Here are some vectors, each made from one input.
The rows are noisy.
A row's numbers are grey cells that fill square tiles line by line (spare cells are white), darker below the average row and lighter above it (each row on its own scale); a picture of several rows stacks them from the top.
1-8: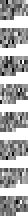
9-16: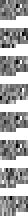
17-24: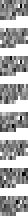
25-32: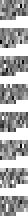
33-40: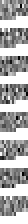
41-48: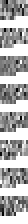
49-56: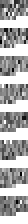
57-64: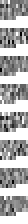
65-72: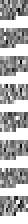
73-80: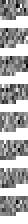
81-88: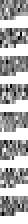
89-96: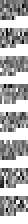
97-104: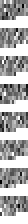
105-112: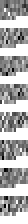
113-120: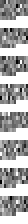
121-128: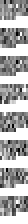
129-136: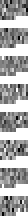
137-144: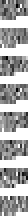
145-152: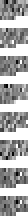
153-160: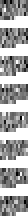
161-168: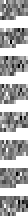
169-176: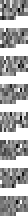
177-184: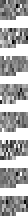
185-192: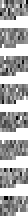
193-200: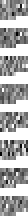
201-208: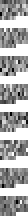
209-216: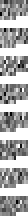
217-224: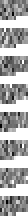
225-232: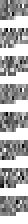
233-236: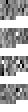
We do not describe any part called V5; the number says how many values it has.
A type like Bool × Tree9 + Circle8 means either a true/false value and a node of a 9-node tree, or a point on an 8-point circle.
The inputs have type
(Bool × Circle6 + Tree9) × Tree9 + V5.
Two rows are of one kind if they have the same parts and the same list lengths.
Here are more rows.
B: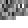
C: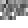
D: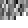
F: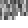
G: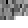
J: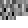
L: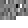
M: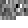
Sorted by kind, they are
B, F, J
C, D, G
L, M

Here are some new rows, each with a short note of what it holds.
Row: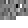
a value of V5
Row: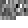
a value of V5
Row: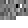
a value of V5
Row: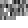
a node of each of two 9-node trees
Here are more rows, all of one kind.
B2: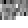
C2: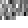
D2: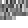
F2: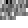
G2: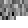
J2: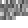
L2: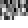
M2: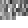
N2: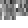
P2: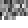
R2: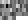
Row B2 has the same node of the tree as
C2, M2 and N2.
